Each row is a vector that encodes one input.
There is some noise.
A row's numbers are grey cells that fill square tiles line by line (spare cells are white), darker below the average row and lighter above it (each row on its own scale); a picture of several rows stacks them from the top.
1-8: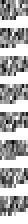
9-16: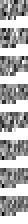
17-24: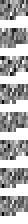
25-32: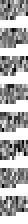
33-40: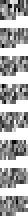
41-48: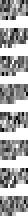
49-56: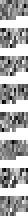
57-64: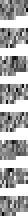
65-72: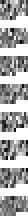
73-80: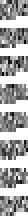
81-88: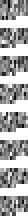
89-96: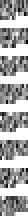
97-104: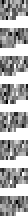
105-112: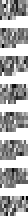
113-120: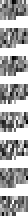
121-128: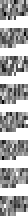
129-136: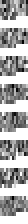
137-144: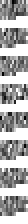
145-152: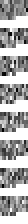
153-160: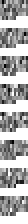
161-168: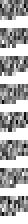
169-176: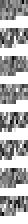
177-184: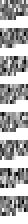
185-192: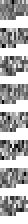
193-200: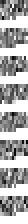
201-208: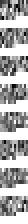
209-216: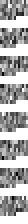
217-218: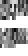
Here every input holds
either a point on a 6-point circle and a true/false value, or a point on a 10-point line.
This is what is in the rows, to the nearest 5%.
About 50% of them hold a point on a 6-point circle and a true/false value. The rest hold a point on a 10-point line.
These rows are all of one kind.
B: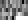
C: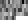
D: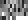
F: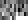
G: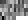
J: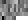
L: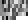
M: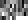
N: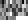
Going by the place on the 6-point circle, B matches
C, D and M.
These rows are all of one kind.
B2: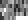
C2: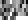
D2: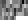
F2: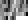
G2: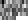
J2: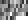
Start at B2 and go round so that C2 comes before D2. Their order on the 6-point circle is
B2, J2, C2, F2, D2, G2.
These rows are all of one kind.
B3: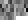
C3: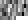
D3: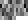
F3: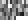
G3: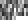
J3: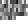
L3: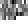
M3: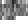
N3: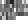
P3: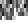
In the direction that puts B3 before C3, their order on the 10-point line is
B3, D3, P3, G3, C3, F3, J3, N3, L3, M3.
